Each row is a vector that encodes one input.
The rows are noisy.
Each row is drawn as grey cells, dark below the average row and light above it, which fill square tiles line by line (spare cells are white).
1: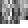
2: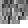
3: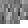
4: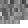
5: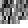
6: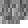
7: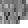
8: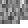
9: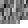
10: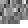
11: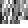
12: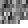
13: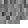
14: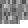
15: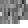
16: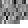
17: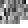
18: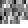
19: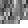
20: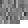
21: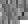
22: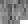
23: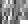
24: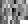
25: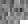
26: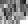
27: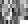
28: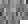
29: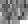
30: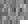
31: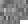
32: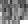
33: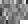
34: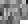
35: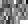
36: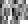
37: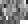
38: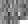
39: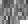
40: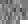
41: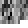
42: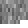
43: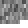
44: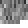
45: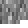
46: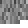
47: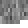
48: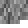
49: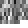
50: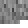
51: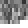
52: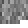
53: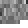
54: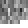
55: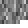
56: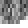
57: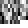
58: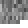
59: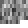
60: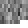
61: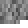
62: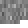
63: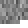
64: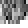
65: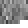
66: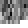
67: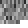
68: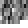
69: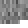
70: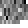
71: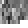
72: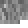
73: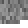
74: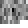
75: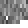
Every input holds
a point on an 8-point line, together with either a fixed value, or three true/false values.
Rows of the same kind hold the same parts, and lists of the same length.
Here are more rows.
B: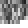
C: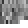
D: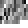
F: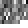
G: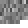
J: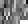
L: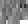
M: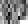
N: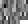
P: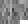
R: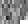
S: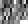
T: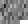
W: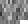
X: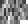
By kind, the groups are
B, C, D, G, M, P, R, W
F, J, L, N, S, T, X

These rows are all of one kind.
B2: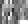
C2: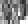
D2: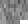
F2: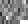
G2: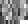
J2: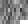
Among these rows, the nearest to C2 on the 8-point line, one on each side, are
D2 and G2.
